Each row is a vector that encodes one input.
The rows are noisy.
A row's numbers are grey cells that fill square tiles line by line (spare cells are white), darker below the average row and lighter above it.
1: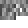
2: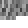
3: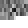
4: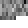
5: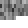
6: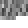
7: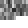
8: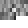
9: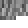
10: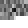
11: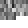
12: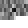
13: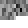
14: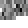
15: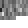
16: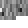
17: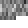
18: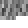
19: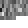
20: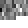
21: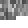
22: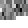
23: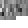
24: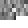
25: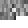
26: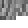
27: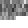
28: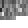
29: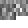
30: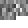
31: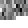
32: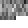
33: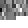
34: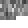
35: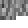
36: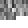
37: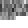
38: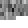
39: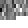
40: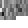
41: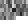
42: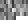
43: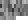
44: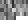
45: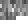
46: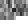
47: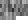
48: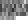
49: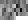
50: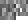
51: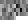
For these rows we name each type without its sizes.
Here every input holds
four true/false values.
